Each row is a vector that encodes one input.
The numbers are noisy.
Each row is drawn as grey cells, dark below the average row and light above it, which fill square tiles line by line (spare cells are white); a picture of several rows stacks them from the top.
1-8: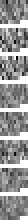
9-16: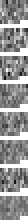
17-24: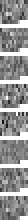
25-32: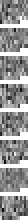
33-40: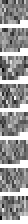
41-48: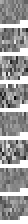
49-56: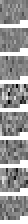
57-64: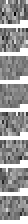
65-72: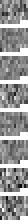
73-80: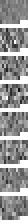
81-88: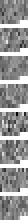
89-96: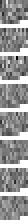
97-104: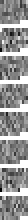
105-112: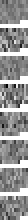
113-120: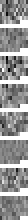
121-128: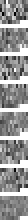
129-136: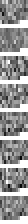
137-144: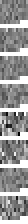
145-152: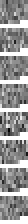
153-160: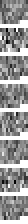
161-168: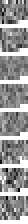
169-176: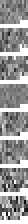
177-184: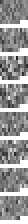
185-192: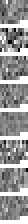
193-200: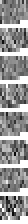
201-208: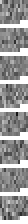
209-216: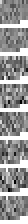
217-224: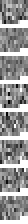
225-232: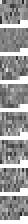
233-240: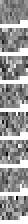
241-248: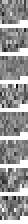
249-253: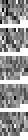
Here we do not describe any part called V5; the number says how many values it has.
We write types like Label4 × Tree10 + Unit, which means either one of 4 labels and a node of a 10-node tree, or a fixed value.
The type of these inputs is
Label7 × (Line6 + Line7) + V5.
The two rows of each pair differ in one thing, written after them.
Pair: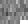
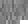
the label
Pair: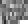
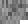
the place on the 6-point line
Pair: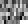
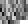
the place on the 6-point line
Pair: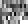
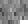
the label
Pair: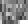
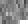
the label
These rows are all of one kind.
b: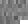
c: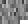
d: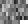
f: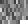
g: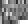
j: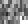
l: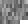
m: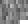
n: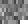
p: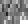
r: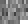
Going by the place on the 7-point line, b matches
j and n.
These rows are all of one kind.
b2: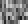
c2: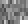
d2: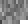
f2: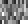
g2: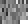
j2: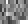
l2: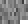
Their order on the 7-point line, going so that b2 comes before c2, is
g2, l2, b2, d2, j2, f2, c2.
